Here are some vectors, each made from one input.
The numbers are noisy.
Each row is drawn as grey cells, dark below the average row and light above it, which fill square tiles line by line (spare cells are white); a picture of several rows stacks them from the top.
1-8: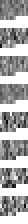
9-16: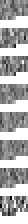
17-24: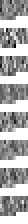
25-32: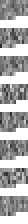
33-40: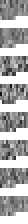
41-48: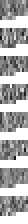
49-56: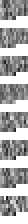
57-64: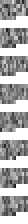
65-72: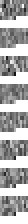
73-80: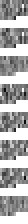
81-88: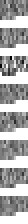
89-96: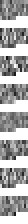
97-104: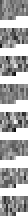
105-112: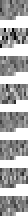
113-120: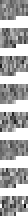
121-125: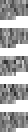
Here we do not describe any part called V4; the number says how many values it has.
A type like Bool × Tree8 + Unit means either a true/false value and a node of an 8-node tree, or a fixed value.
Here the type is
Bool × Bool × Bool × Bool + List2(Label5 × V4).
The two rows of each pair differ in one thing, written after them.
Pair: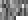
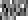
the label in item 1 of the list
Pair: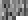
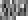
the value of V4 in item 2 of the list
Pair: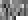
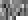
the label in item 2 of the list
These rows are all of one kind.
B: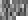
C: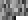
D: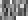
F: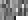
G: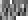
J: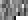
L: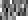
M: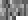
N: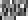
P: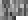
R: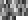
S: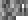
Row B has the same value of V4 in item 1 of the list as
L, M and R.
